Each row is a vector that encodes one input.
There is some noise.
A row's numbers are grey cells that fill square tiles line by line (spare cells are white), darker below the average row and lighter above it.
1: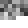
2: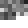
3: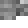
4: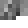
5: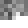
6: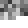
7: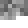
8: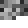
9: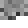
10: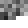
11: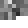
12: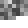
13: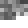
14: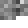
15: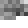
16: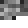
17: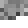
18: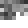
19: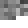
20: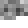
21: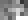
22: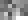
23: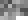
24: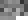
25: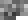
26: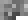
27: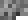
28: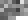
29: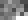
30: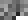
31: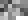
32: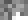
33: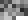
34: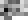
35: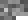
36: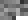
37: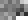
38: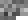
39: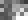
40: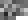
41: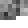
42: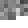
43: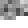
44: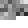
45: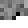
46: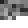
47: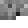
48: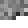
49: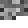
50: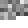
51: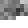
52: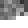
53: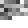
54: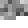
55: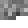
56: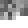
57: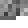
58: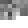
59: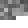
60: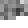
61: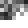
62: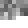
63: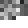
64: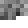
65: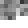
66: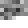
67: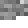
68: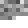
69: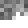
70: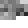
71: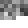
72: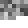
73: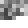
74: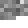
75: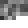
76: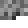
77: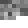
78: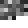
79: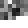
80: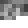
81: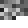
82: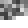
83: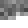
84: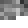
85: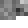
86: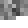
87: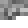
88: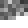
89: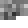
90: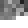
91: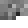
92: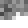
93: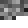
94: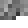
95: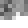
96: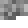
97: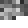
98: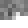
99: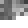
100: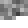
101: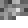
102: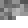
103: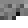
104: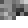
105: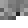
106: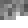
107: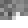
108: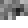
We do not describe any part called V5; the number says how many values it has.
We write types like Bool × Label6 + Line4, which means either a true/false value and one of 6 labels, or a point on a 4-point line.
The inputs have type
Bool × (Line4 + V5).
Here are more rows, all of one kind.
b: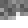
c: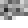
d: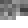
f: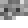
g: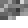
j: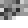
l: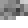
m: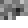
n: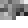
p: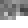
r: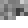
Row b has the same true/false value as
d and p.
